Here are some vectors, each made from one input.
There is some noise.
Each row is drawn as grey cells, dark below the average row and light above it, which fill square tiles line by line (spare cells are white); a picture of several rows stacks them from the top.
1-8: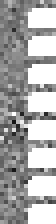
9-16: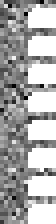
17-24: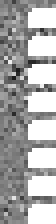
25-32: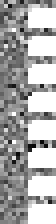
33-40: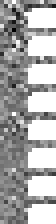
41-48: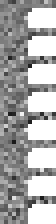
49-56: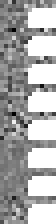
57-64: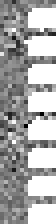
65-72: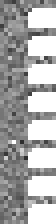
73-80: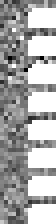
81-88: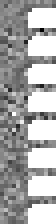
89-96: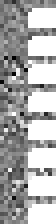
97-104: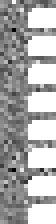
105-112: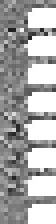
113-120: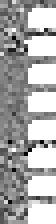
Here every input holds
either a point on a 13-point line, or four true/false values.
